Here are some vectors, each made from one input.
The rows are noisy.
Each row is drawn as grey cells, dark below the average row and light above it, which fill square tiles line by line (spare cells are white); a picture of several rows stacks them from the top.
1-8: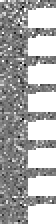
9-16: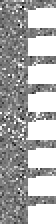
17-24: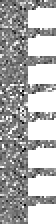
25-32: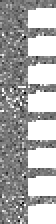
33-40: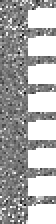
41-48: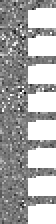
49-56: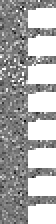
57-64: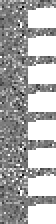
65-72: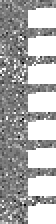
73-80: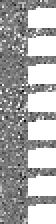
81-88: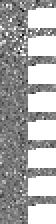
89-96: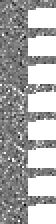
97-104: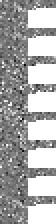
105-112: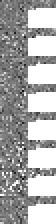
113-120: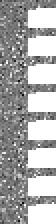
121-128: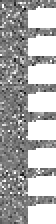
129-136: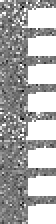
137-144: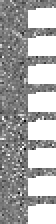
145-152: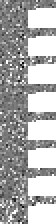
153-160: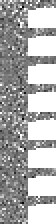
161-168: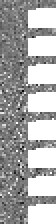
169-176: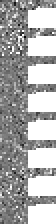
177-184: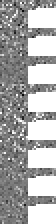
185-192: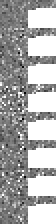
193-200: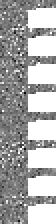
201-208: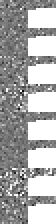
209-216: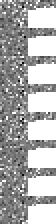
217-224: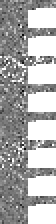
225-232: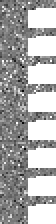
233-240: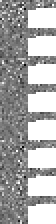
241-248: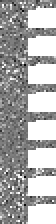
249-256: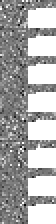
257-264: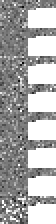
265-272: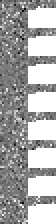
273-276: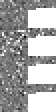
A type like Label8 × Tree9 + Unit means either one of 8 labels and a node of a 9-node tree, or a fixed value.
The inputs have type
Bool × (Circle8 + Unit).
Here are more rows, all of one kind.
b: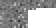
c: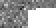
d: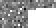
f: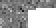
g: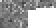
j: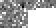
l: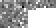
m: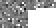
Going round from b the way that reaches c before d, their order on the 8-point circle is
b, l, f, c, d, g, m, j.
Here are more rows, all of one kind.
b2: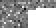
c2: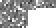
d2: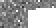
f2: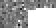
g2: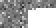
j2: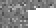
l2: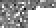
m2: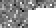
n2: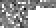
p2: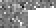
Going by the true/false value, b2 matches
d2, g2 and m2.
